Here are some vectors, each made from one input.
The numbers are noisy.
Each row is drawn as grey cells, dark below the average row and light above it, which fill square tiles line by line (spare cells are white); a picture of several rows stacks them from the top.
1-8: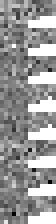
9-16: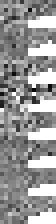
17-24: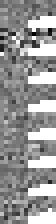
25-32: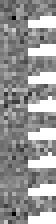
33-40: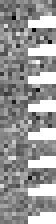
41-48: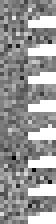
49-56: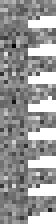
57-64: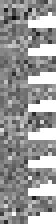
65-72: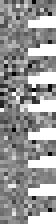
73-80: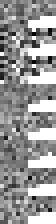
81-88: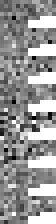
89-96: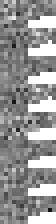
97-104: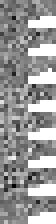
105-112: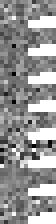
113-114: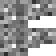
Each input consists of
a list of up to two items, each a point on each of two 3-point lines and a true/false value.
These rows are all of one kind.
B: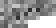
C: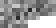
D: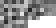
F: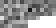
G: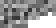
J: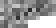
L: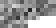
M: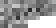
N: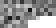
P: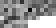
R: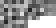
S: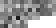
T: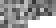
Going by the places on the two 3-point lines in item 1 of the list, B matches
C, F, J and M.
